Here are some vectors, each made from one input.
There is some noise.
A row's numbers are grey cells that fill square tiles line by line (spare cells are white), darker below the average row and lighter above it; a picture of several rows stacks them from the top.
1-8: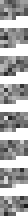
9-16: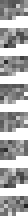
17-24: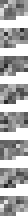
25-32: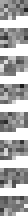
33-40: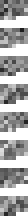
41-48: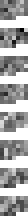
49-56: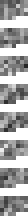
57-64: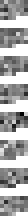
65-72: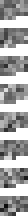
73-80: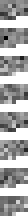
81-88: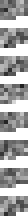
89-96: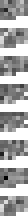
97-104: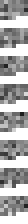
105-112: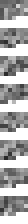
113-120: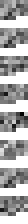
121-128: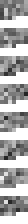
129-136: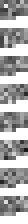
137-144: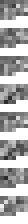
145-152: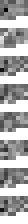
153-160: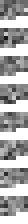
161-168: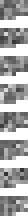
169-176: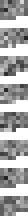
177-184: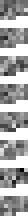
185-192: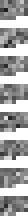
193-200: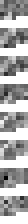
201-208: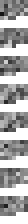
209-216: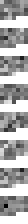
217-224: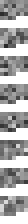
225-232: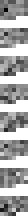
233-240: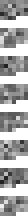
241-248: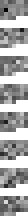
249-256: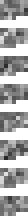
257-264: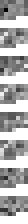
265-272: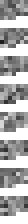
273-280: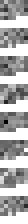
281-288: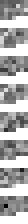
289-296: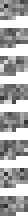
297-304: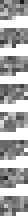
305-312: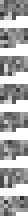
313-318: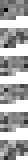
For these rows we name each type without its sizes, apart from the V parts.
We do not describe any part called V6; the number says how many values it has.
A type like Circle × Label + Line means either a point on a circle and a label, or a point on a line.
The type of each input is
List(Line) + List(V6) × Tree.
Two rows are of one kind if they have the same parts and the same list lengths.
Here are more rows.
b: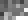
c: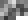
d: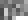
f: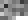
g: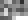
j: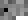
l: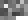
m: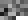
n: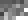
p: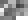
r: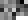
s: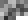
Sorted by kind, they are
b, j, m, n
c, s
d, l
f, g
p
r

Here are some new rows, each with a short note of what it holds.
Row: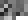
a node of a tree, together with a list of one item
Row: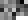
the empty list
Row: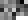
the empty list
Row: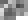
a list of one item
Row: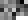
the empty list
